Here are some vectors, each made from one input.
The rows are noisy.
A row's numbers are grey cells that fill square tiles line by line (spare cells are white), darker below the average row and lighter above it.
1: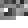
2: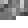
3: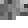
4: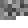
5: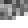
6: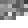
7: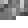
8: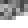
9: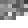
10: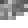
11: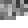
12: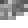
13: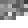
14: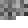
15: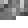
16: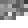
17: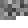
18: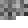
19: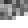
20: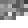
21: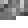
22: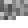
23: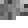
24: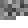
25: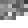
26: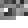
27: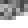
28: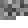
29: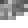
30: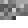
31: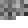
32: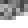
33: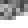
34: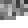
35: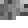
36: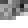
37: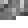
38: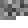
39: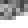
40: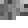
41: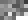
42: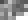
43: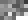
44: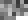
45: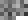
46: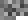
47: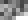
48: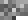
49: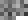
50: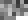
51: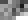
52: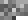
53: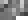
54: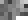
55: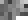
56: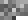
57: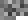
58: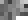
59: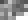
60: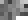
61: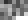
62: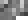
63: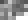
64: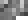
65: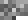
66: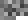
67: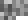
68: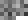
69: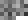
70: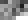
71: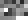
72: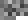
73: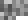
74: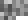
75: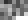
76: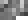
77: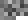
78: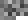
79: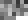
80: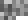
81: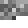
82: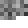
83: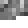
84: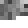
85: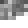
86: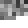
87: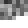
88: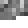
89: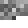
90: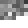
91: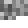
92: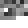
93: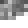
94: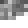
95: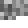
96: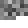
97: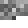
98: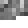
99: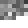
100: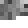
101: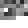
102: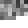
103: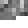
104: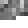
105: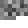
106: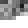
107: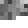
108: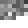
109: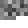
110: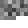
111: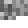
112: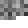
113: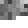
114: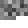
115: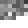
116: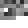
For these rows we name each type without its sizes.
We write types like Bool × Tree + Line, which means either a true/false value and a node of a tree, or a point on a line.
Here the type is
Bool × Circle + Unit.
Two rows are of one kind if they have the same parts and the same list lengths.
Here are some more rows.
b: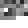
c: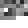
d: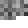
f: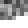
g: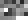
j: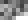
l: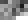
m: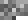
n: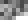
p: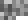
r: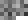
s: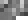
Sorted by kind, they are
b, c, g
d, f, j, l, m, n, p, r, s

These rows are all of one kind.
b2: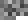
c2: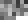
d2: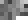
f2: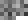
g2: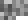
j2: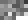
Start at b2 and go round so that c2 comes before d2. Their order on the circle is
b2, g2, j2, c2, d2, f2.
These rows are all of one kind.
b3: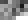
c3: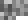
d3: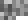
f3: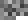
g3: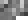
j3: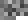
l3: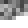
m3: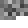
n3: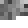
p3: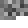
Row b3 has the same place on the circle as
f3, j3, m3 and p3.
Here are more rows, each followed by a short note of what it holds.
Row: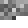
a point on a circle and a true/false value
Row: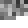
a point on a circle and a true/false value
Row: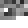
a fixed value
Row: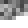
a point on a circle and a true/false value
